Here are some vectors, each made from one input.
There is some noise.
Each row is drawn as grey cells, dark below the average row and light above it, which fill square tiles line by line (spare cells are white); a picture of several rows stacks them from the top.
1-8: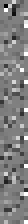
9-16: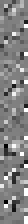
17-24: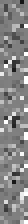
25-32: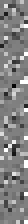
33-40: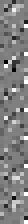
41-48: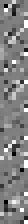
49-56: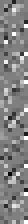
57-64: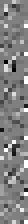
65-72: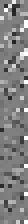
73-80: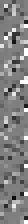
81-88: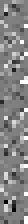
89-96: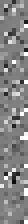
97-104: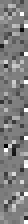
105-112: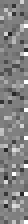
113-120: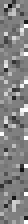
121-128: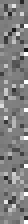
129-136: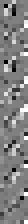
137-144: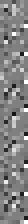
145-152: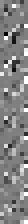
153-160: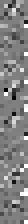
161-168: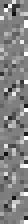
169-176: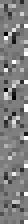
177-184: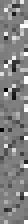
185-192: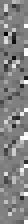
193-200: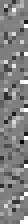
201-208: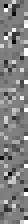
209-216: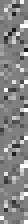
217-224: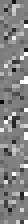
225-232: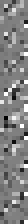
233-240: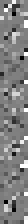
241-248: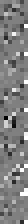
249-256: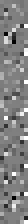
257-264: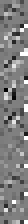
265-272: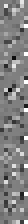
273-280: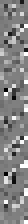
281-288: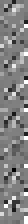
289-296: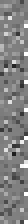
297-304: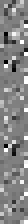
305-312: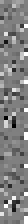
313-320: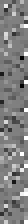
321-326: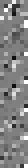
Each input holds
a list of up to three points on a 5-point line.
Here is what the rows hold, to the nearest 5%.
All of them are lists of up to three points on a 5-point line: a few are empty, 20% hold one, 35% two and 40% three.
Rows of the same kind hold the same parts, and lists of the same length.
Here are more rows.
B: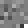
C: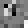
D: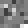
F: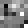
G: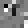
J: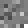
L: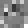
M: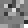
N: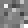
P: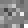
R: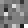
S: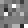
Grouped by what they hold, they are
B, J, P, R, S
C, G
D, L, M, N
F

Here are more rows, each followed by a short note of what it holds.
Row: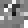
a list of one item
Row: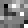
the empty list
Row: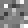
a list of three items
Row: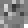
a list of three items
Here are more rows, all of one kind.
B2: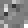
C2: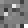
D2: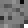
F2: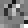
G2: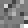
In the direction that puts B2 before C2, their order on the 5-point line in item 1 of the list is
F2, G2, B2, D2, C2.
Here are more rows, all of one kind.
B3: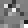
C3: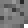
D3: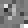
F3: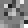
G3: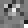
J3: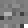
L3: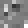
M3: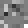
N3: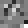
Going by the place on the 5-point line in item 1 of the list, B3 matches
F3, G3 and N3.
